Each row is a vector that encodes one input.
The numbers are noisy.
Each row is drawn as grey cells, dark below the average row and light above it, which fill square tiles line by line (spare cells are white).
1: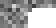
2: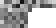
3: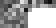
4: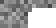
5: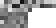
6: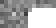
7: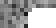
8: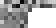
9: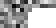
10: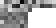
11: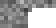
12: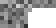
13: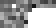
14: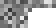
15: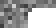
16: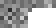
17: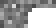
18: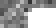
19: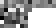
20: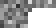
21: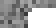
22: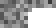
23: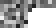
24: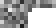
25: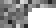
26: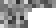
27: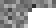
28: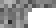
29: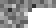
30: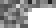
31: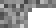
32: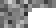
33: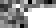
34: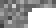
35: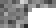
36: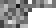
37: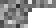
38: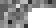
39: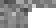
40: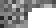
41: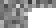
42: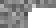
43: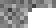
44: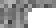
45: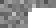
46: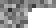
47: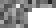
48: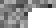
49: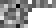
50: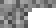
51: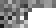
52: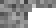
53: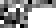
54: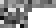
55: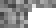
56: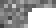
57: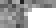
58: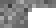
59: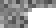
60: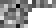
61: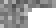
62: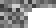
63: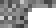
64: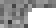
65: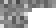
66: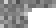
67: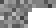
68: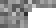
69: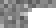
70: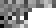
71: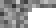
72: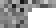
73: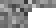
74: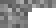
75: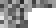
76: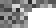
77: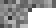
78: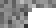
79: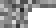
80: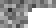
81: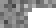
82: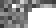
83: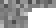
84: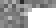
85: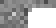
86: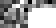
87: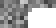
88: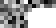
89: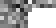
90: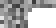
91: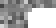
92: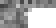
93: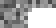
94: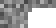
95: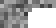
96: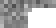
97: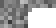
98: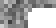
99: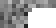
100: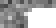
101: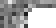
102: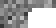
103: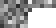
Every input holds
a list of up to three points on a 6-point line.
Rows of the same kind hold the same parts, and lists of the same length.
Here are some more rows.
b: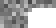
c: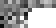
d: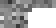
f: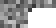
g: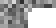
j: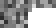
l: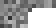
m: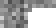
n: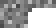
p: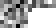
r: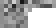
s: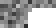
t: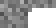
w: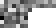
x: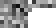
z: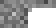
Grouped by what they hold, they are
b, d, j, m, r, t, z
c, f, l, n, p
g, s, x
w

